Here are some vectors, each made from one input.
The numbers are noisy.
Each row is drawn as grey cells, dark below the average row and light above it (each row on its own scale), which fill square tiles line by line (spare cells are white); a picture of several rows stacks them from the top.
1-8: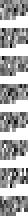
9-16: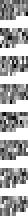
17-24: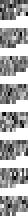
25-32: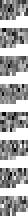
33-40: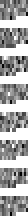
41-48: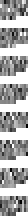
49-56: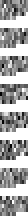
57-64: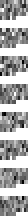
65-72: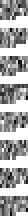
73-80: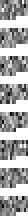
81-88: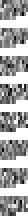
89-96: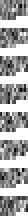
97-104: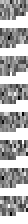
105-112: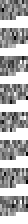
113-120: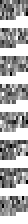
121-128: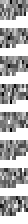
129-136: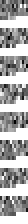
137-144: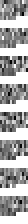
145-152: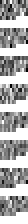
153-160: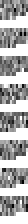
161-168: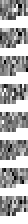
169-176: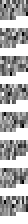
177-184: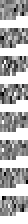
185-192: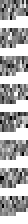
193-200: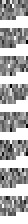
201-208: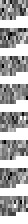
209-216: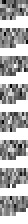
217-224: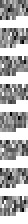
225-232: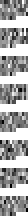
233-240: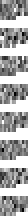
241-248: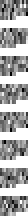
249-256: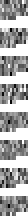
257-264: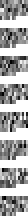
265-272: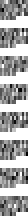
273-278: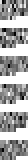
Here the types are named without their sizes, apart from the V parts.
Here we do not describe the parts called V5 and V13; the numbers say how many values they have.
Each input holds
either a label, a true/false value and a value of V5, or a value of V13.
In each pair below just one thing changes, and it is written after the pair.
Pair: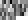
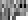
the true/false value
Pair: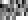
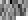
the true/false value
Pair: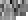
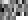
the label
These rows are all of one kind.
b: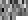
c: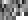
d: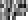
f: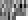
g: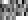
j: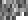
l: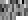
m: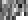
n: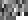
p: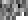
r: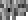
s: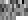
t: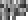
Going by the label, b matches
f, g, j and m.
